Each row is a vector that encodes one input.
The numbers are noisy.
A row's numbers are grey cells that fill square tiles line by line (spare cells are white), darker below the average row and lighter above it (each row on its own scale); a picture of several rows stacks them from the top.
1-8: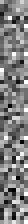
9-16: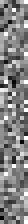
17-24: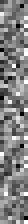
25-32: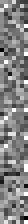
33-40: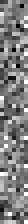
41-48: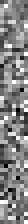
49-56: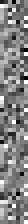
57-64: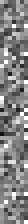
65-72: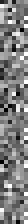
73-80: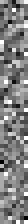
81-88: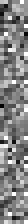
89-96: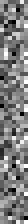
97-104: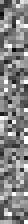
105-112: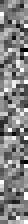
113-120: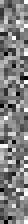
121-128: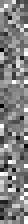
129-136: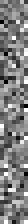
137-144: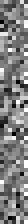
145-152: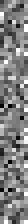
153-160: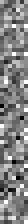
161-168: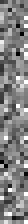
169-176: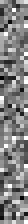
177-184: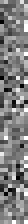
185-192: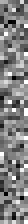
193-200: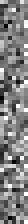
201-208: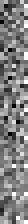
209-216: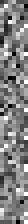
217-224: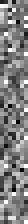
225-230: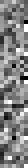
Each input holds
either a point on an 11-point line, or a point on a 20-point line.
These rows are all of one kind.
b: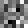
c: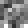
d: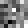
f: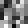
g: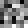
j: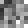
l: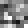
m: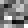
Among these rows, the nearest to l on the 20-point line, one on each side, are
b and m.
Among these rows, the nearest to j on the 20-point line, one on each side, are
d and f.
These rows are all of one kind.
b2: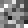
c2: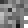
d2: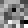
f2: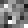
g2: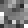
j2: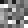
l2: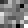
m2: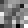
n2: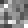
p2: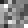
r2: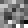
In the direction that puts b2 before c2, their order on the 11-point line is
d2, r2, b2, f2, n2, p2, j2, c2, l2, m2, g2.
